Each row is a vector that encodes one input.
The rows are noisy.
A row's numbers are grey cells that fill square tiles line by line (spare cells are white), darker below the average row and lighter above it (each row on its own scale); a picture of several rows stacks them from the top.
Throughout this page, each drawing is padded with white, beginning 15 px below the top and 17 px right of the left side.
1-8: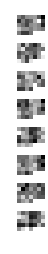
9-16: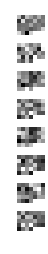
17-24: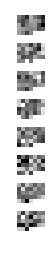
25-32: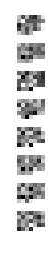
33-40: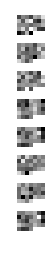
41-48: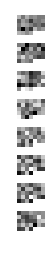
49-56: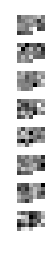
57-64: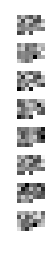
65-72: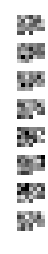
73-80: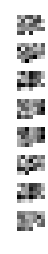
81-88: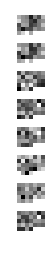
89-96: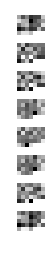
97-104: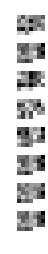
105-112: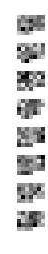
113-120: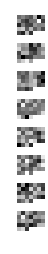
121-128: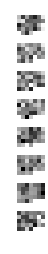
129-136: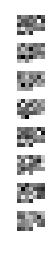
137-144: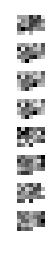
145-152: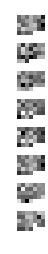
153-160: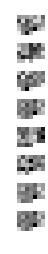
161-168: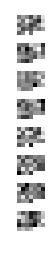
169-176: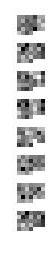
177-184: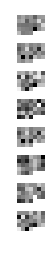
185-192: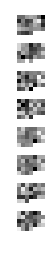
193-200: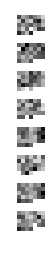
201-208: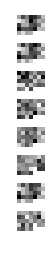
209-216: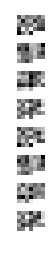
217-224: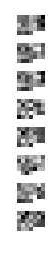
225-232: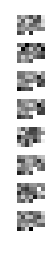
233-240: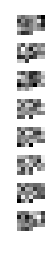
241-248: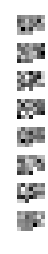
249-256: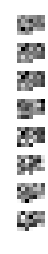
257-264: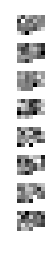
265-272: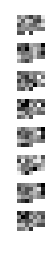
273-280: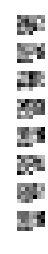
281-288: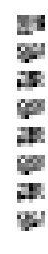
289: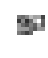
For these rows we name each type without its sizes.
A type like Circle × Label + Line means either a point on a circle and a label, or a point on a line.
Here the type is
Bool × Circle.
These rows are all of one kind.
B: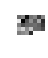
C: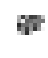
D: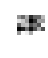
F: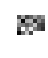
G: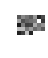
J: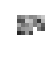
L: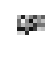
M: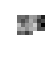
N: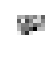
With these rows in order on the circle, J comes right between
D and F.
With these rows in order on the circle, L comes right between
C and D.
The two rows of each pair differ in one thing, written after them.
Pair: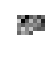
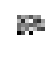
the place on the circle
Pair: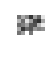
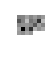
the true/false value
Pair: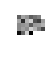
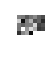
the place on the circle
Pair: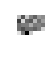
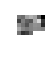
the place on the circle
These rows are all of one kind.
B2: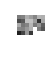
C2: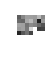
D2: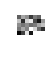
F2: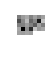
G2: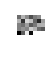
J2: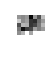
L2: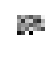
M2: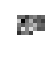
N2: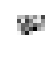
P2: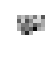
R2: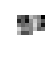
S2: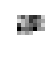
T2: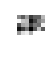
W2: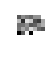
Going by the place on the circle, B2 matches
D2, G2, L2 and W2.
